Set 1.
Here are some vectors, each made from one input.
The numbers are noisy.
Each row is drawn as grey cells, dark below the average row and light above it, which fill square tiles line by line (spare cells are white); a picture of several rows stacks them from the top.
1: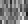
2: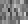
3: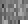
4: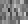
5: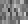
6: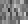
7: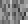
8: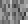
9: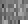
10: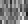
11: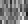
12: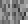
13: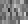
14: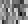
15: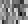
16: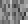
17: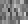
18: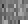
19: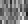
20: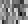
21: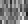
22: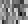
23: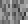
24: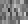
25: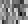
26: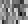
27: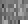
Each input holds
a point on a 5-point line.
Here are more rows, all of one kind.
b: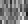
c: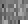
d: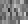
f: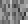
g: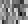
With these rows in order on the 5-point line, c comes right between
d and f.
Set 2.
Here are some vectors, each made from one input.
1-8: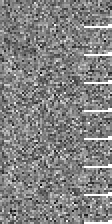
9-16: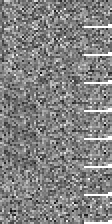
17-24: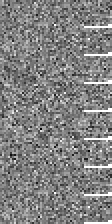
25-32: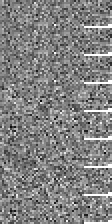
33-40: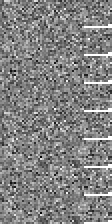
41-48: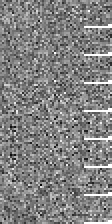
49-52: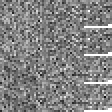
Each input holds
a point on a 6-point line.
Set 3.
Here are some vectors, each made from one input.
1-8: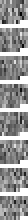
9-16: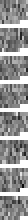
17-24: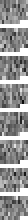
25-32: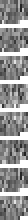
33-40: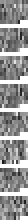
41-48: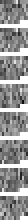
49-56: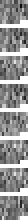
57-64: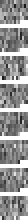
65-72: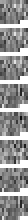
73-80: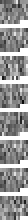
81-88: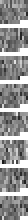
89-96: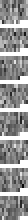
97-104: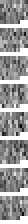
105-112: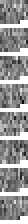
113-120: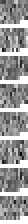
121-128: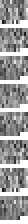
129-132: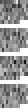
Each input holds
a point on a 16-point circle.
